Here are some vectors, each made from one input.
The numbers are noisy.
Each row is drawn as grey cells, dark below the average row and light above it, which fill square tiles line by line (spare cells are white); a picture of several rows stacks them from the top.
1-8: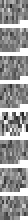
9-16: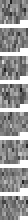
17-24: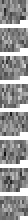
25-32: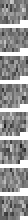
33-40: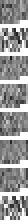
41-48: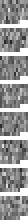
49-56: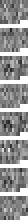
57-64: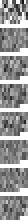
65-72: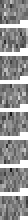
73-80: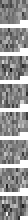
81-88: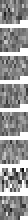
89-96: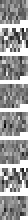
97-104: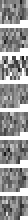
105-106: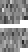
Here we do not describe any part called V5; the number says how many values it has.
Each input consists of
a list of up to two items, each a true/false value and a value of V5.
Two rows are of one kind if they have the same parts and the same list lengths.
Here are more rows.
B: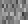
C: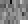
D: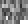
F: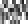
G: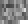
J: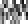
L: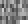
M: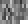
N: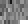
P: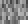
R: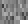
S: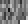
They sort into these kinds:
B, C, G, L, N, P, R
D, M, S
F, J

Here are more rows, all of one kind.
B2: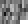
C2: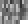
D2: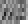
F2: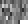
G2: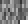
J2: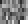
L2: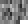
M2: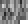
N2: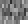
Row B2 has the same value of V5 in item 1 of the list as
G2, L2 and M2.
